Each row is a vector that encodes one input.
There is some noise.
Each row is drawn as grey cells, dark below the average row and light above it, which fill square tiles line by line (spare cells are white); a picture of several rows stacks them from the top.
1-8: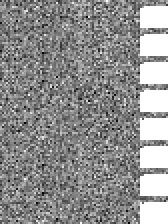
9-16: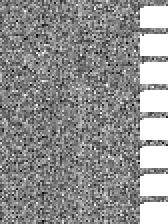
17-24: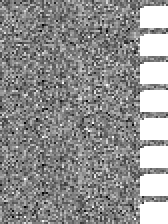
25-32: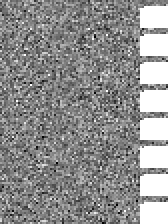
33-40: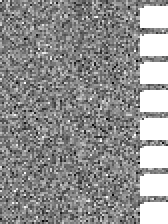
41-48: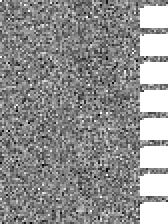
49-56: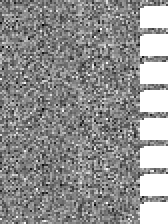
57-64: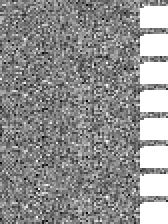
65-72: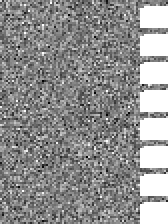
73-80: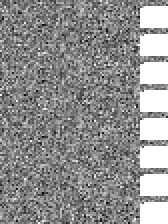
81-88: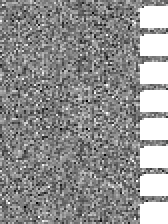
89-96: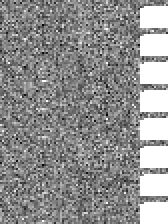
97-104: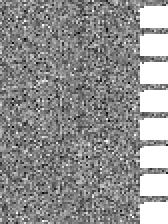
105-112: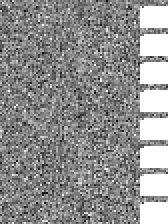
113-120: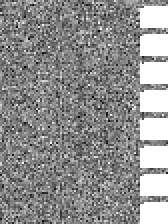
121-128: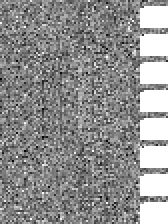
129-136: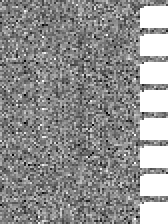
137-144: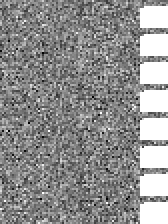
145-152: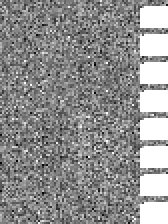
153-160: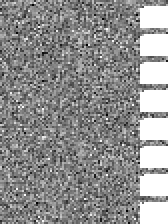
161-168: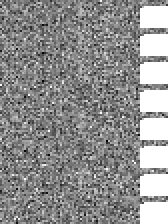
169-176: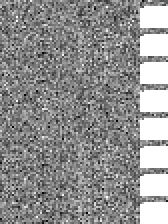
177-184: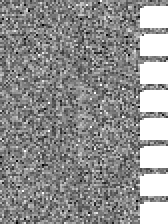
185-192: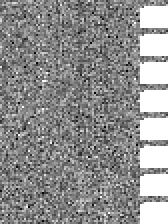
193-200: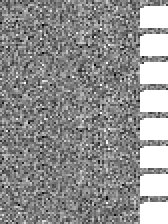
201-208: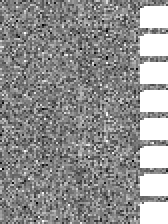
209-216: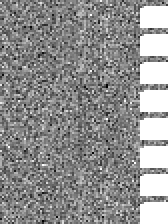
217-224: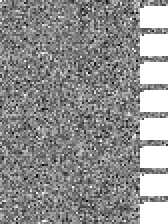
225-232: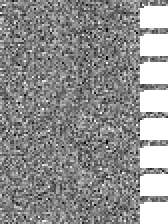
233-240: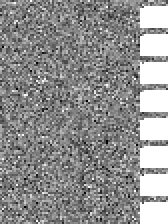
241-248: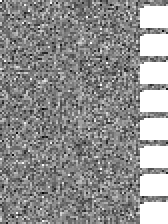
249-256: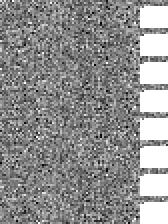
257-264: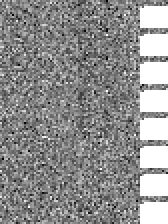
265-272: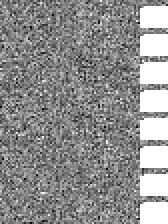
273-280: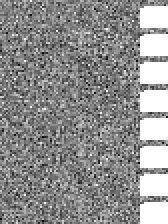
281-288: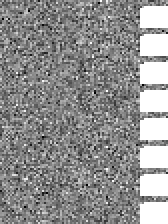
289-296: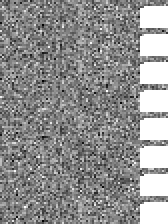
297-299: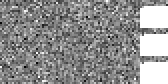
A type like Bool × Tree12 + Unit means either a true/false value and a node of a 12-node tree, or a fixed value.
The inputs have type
Line5 × (Tree12 + Unit) + Tree14.
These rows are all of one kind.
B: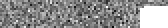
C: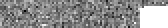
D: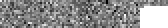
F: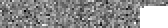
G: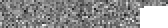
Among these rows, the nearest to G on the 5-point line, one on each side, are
B and C.
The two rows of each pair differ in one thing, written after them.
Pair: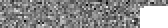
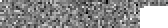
the node of the tree
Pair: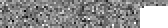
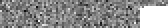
the node of the tree
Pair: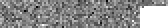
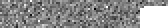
the place on the 5-point line
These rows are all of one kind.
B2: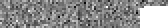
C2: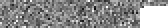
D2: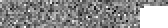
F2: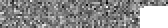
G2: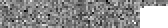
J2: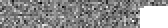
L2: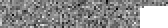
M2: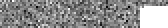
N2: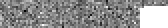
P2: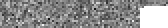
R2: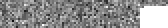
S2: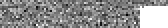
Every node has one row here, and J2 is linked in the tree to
F2 and P2.
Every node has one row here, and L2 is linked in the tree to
B2 and M2.
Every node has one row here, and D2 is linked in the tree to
M2.
